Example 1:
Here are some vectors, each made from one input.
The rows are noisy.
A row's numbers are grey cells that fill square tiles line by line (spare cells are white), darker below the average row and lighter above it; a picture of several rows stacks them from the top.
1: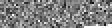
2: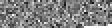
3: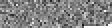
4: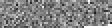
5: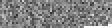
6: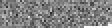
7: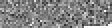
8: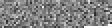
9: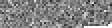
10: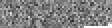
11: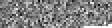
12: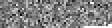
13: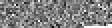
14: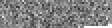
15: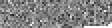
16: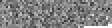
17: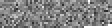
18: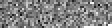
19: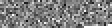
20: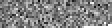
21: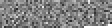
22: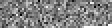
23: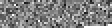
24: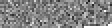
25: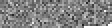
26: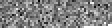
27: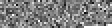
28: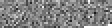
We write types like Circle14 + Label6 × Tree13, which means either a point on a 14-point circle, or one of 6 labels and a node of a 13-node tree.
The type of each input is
Line5.
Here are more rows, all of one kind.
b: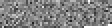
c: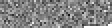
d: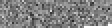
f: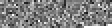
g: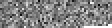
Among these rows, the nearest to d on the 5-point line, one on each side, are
b and c.
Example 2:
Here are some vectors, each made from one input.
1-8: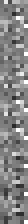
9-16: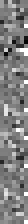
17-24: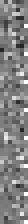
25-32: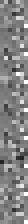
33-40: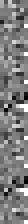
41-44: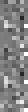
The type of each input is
Bool × Bool × Bool + Unit.
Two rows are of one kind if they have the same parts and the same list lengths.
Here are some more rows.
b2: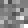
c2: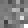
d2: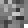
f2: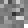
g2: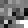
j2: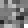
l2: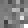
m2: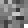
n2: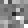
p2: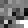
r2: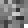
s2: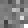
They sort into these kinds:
b2, c2, d2, f2, j2, l2, m2, n2, r2, s2
g2, p2

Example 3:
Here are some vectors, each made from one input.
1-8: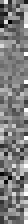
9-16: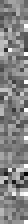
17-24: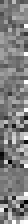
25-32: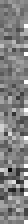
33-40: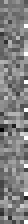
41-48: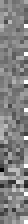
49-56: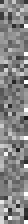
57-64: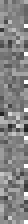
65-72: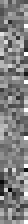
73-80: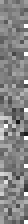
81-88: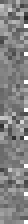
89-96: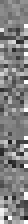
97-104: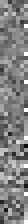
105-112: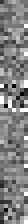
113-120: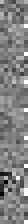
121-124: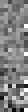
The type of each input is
Line11.
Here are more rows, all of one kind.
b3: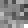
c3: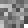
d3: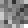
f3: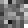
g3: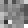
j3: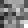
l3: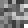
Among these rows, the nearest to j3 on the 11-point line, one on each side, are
g3 and l3.
